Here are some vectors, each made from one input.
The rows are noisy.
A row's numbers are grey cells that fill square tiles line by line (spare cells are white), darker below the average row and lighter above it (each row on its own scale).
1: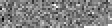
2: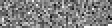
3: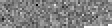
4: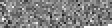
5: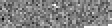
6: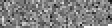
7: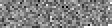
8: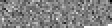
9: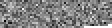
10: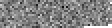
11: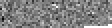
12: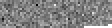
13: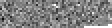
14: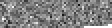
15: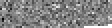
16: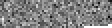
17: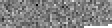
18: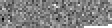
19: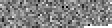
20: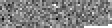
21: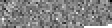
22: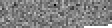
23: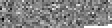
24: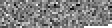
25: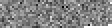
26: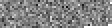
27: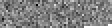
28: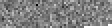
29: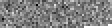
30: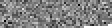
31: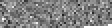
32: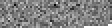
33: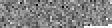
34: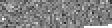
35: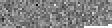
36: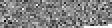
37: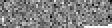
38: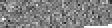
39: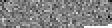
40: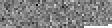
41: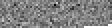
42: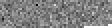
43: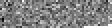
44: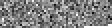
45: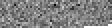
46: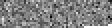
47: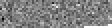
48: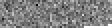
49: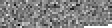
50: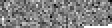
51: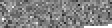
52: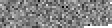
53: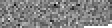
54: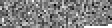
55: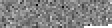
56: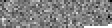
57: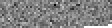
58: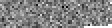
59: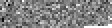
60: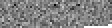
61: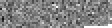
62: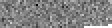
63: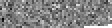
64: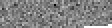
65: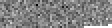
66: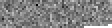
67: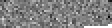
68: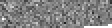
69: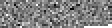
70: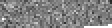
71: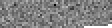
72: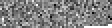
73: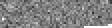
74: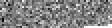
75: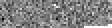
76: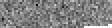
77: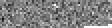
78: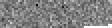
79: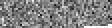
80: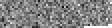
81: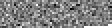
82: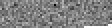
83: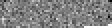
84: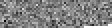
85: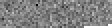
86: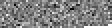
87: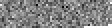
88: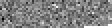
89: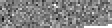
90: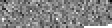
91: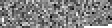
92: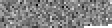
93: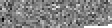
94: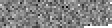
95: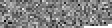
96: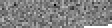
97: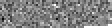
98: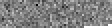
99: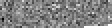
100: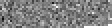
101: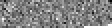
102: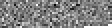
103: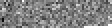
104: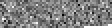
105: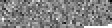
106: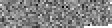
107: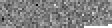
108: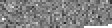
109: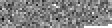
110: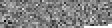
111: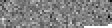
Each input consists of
either a point on a 9-point line, or a point on a 10-point line.
